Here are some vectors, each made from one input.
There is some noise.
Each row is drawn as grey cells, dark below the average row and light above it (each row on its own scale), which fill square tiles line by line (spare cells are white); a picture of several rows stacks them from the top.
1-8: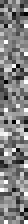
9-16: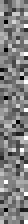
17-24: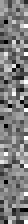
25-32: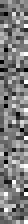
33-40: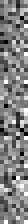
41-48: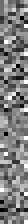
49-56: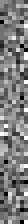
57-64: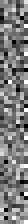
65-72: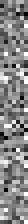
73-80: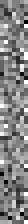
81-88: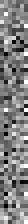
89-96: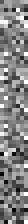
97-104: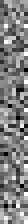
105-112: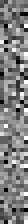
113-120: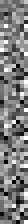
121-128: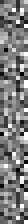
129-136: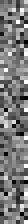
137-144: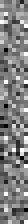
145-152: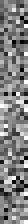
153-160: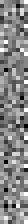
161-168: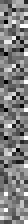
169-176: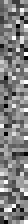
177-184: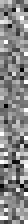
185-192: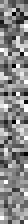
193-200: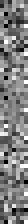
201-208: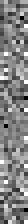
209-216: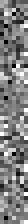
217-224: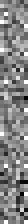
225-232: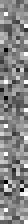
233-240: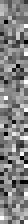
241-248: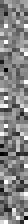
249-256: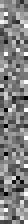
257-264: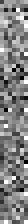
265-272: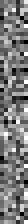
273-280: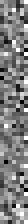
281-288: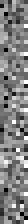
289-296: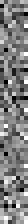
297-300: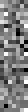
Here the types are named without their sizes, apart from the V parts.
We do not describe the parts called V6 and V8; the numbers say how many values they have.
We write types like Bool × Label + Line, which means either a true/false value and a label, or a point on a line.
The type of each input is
(Bool × V8 + Line) × V6.
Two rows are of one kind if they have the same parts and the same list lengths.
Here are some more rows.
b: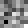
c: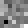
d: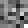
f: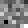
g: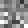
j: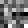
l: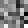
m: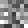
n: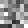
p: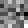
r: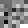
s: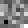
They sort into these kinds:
b, p, r
c, d, f, g, j, l, m, n, s

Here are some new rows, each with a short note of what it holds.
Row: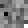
a point on a line and a value of V6
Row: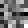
a true/false value, a value of V6 and a value of V8
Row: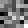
a point on a line and a value of V6
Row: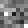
a true/false value, a value of V6 and a value of V8
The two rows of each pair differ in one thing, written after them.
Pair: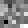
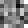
the value of V6
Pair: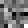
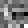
the true/false value
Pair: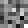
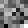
the value of V6
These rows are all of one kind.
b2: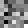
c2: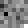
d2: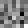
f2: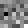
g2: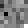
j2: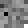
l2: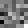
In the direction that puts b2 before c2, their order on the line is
b2, d2, j2, f2, l2, c2, g2.
